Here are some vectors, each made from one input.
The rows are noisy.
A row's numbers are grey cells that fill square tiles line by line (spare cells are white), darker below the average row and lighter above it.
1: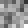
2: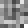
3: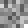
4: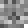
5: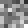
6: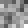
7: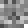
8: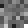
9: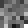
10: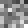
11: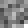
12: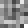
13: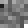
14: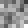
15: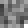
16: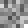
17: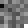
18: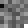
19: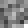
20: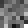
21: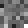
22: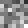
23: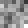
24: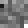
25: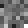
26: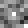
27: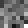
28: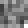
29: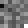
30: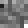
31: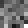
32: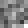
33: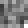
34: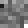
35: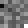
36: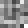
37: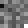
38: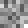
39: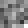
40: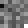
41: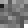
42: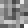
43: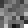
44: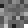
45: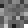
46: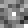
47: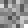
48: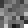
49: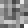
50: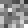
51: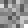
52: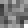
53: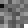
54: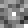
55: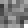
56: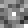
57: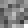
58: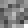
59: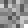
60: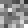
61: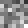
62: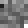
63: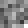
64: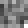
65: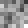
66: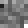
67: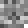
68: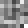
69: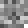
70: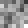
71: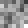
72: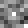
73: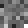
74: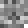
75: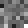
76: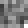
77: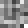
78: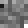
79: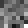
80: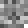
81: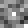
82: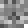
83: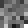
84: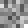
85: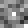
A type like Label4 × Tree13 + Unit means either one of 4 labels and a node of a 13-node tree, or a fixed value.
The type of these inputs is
Line5 + Line7.
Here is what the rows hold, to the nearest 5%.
About 40% of them hold a point on a 5-point line. The rest hold a point on a 7-point line.
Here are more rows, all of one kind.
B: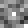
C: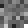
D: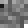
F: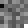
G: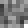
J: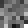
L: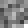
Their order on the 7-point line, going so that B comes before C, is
B, L, G, D, F, C, J.
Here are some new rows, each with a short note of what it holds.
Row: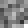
a point on a 7-point line
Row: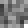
a point on a 7-point line
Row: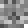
a point on a 5-point line
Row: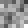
a point on a 5-point line
